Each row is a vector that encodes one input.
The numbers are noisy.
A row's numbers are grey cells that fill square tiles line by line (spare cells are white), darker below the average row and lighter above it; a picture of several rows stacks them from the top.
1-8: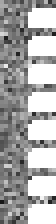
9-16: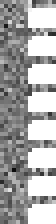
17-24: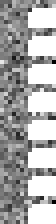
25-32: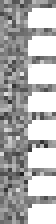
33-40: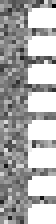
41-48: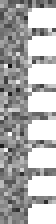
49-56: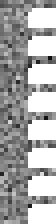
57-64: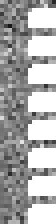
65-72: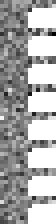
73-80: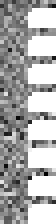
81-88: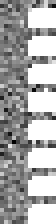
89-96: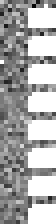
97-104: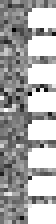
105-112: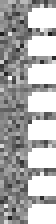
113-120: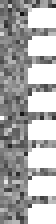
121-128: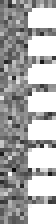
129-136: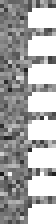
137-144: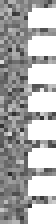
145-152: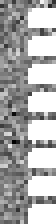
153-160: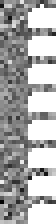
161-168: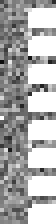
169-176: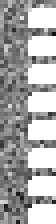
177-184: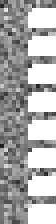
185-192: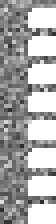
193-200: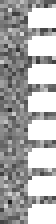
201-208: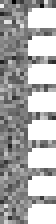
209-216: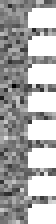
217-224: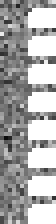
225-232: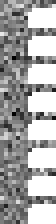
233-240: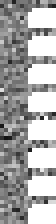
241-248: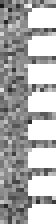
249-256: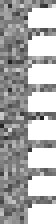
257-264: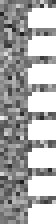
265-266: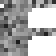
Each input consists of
a node of a 13-node tree, together with either a node of a 13-node tree, or four true/false values.
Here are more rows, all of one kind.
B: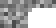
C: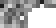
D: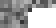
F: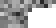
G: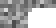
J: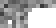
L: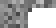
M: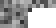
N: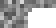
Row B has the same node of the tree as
G and N.
